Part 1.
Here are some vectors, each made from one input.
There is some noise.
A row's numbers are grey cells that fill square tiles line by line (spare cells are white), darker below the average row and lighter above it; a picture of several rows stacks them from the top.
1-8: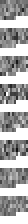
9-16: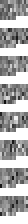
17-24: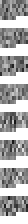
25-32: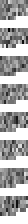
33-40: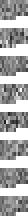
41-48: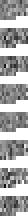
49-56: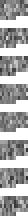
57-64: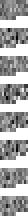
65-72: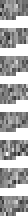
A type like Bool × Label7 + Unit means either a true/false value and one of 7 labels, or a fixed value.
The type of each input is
Line8 + Line10.
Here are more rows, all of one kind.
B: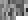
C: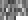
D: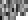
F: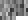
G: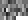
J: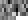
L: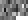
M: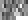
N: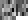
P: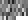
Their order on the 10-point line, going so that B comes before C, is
B, F, N, D, J, L, G, C, P, M.
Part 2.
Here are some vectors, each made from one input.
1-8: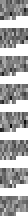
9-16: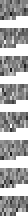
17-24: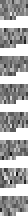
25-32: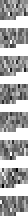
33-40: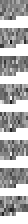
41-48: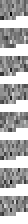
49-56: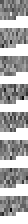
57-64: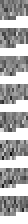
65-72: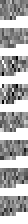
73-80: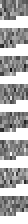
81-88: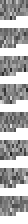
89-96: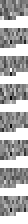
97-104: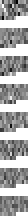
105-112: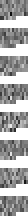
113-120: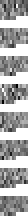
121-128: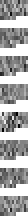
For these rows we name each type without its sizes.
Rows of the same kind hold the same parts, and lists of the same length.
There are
3 kinds of row.
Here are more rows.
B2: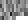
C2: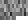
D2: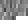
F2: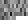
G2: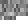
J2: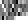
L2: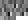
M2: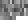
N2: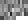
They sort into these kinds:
B2, C2, F2, N2
D2, G2, L2, M2
J2

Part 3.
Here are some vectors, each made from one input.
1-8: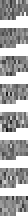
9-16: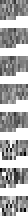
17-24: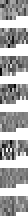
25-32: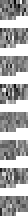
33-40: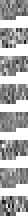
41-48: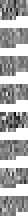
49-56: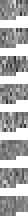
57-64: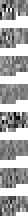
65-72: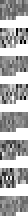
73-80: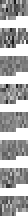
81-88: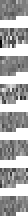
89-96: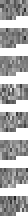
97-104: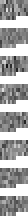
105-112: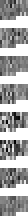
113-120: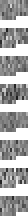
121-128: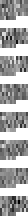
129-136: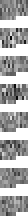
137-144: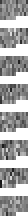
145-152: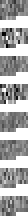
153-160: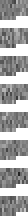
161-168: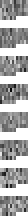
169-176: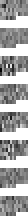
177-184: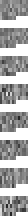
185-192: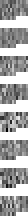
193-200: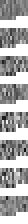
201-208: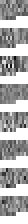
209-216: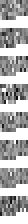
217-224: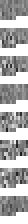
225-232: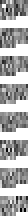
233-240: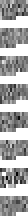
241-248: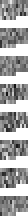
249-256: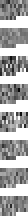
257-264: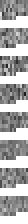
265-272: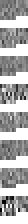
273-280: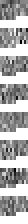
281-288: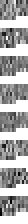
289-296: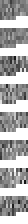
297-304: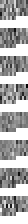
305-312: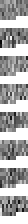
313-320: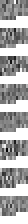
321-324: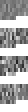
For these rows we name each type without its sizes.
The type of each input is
Line × Line + Tree + Unit.
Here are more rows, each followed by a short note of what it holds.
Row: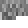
a point on each of two lines
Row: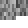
a node of a tree
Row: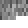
a point on each of two lines
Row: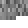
a node of a tree
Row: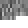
a point on each of two lines
